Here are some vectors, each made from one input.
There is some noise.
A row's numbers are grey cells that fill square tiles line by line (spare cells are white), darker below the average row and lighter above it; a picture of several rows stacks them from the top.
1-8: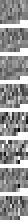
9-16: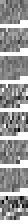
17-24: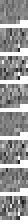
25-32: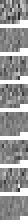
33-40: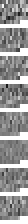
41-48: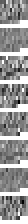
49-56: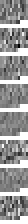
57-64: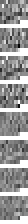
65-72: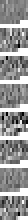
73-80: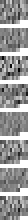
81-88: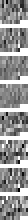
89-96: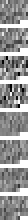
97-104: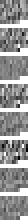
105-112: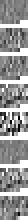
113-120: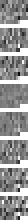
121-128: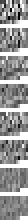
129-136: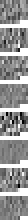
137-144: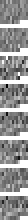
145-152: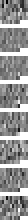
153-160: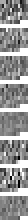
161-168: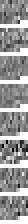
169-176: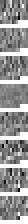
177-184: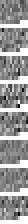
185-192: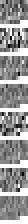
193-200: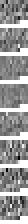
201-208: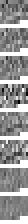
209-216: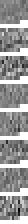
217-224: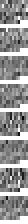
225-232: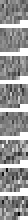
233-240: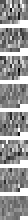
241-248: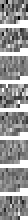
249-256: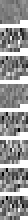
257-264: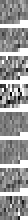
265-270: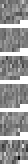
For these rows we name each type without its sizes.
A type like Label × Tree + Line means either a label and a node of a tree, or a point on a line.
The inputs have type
Circle × (Tree + Unit) + Unit.
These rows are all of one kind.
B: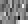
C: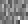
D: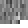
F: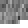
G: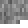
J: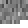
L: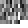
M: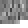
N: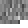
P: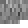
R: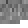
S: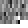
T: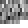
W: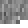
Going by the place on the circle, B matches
D, J, M and S.
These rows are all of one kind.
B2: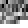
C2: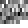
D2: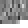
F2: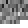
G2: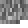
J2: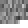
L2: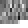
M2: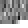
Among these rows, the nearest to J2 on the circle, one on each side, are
D2 and L2.
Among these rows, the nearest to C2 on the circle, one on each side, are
G2 and L2.
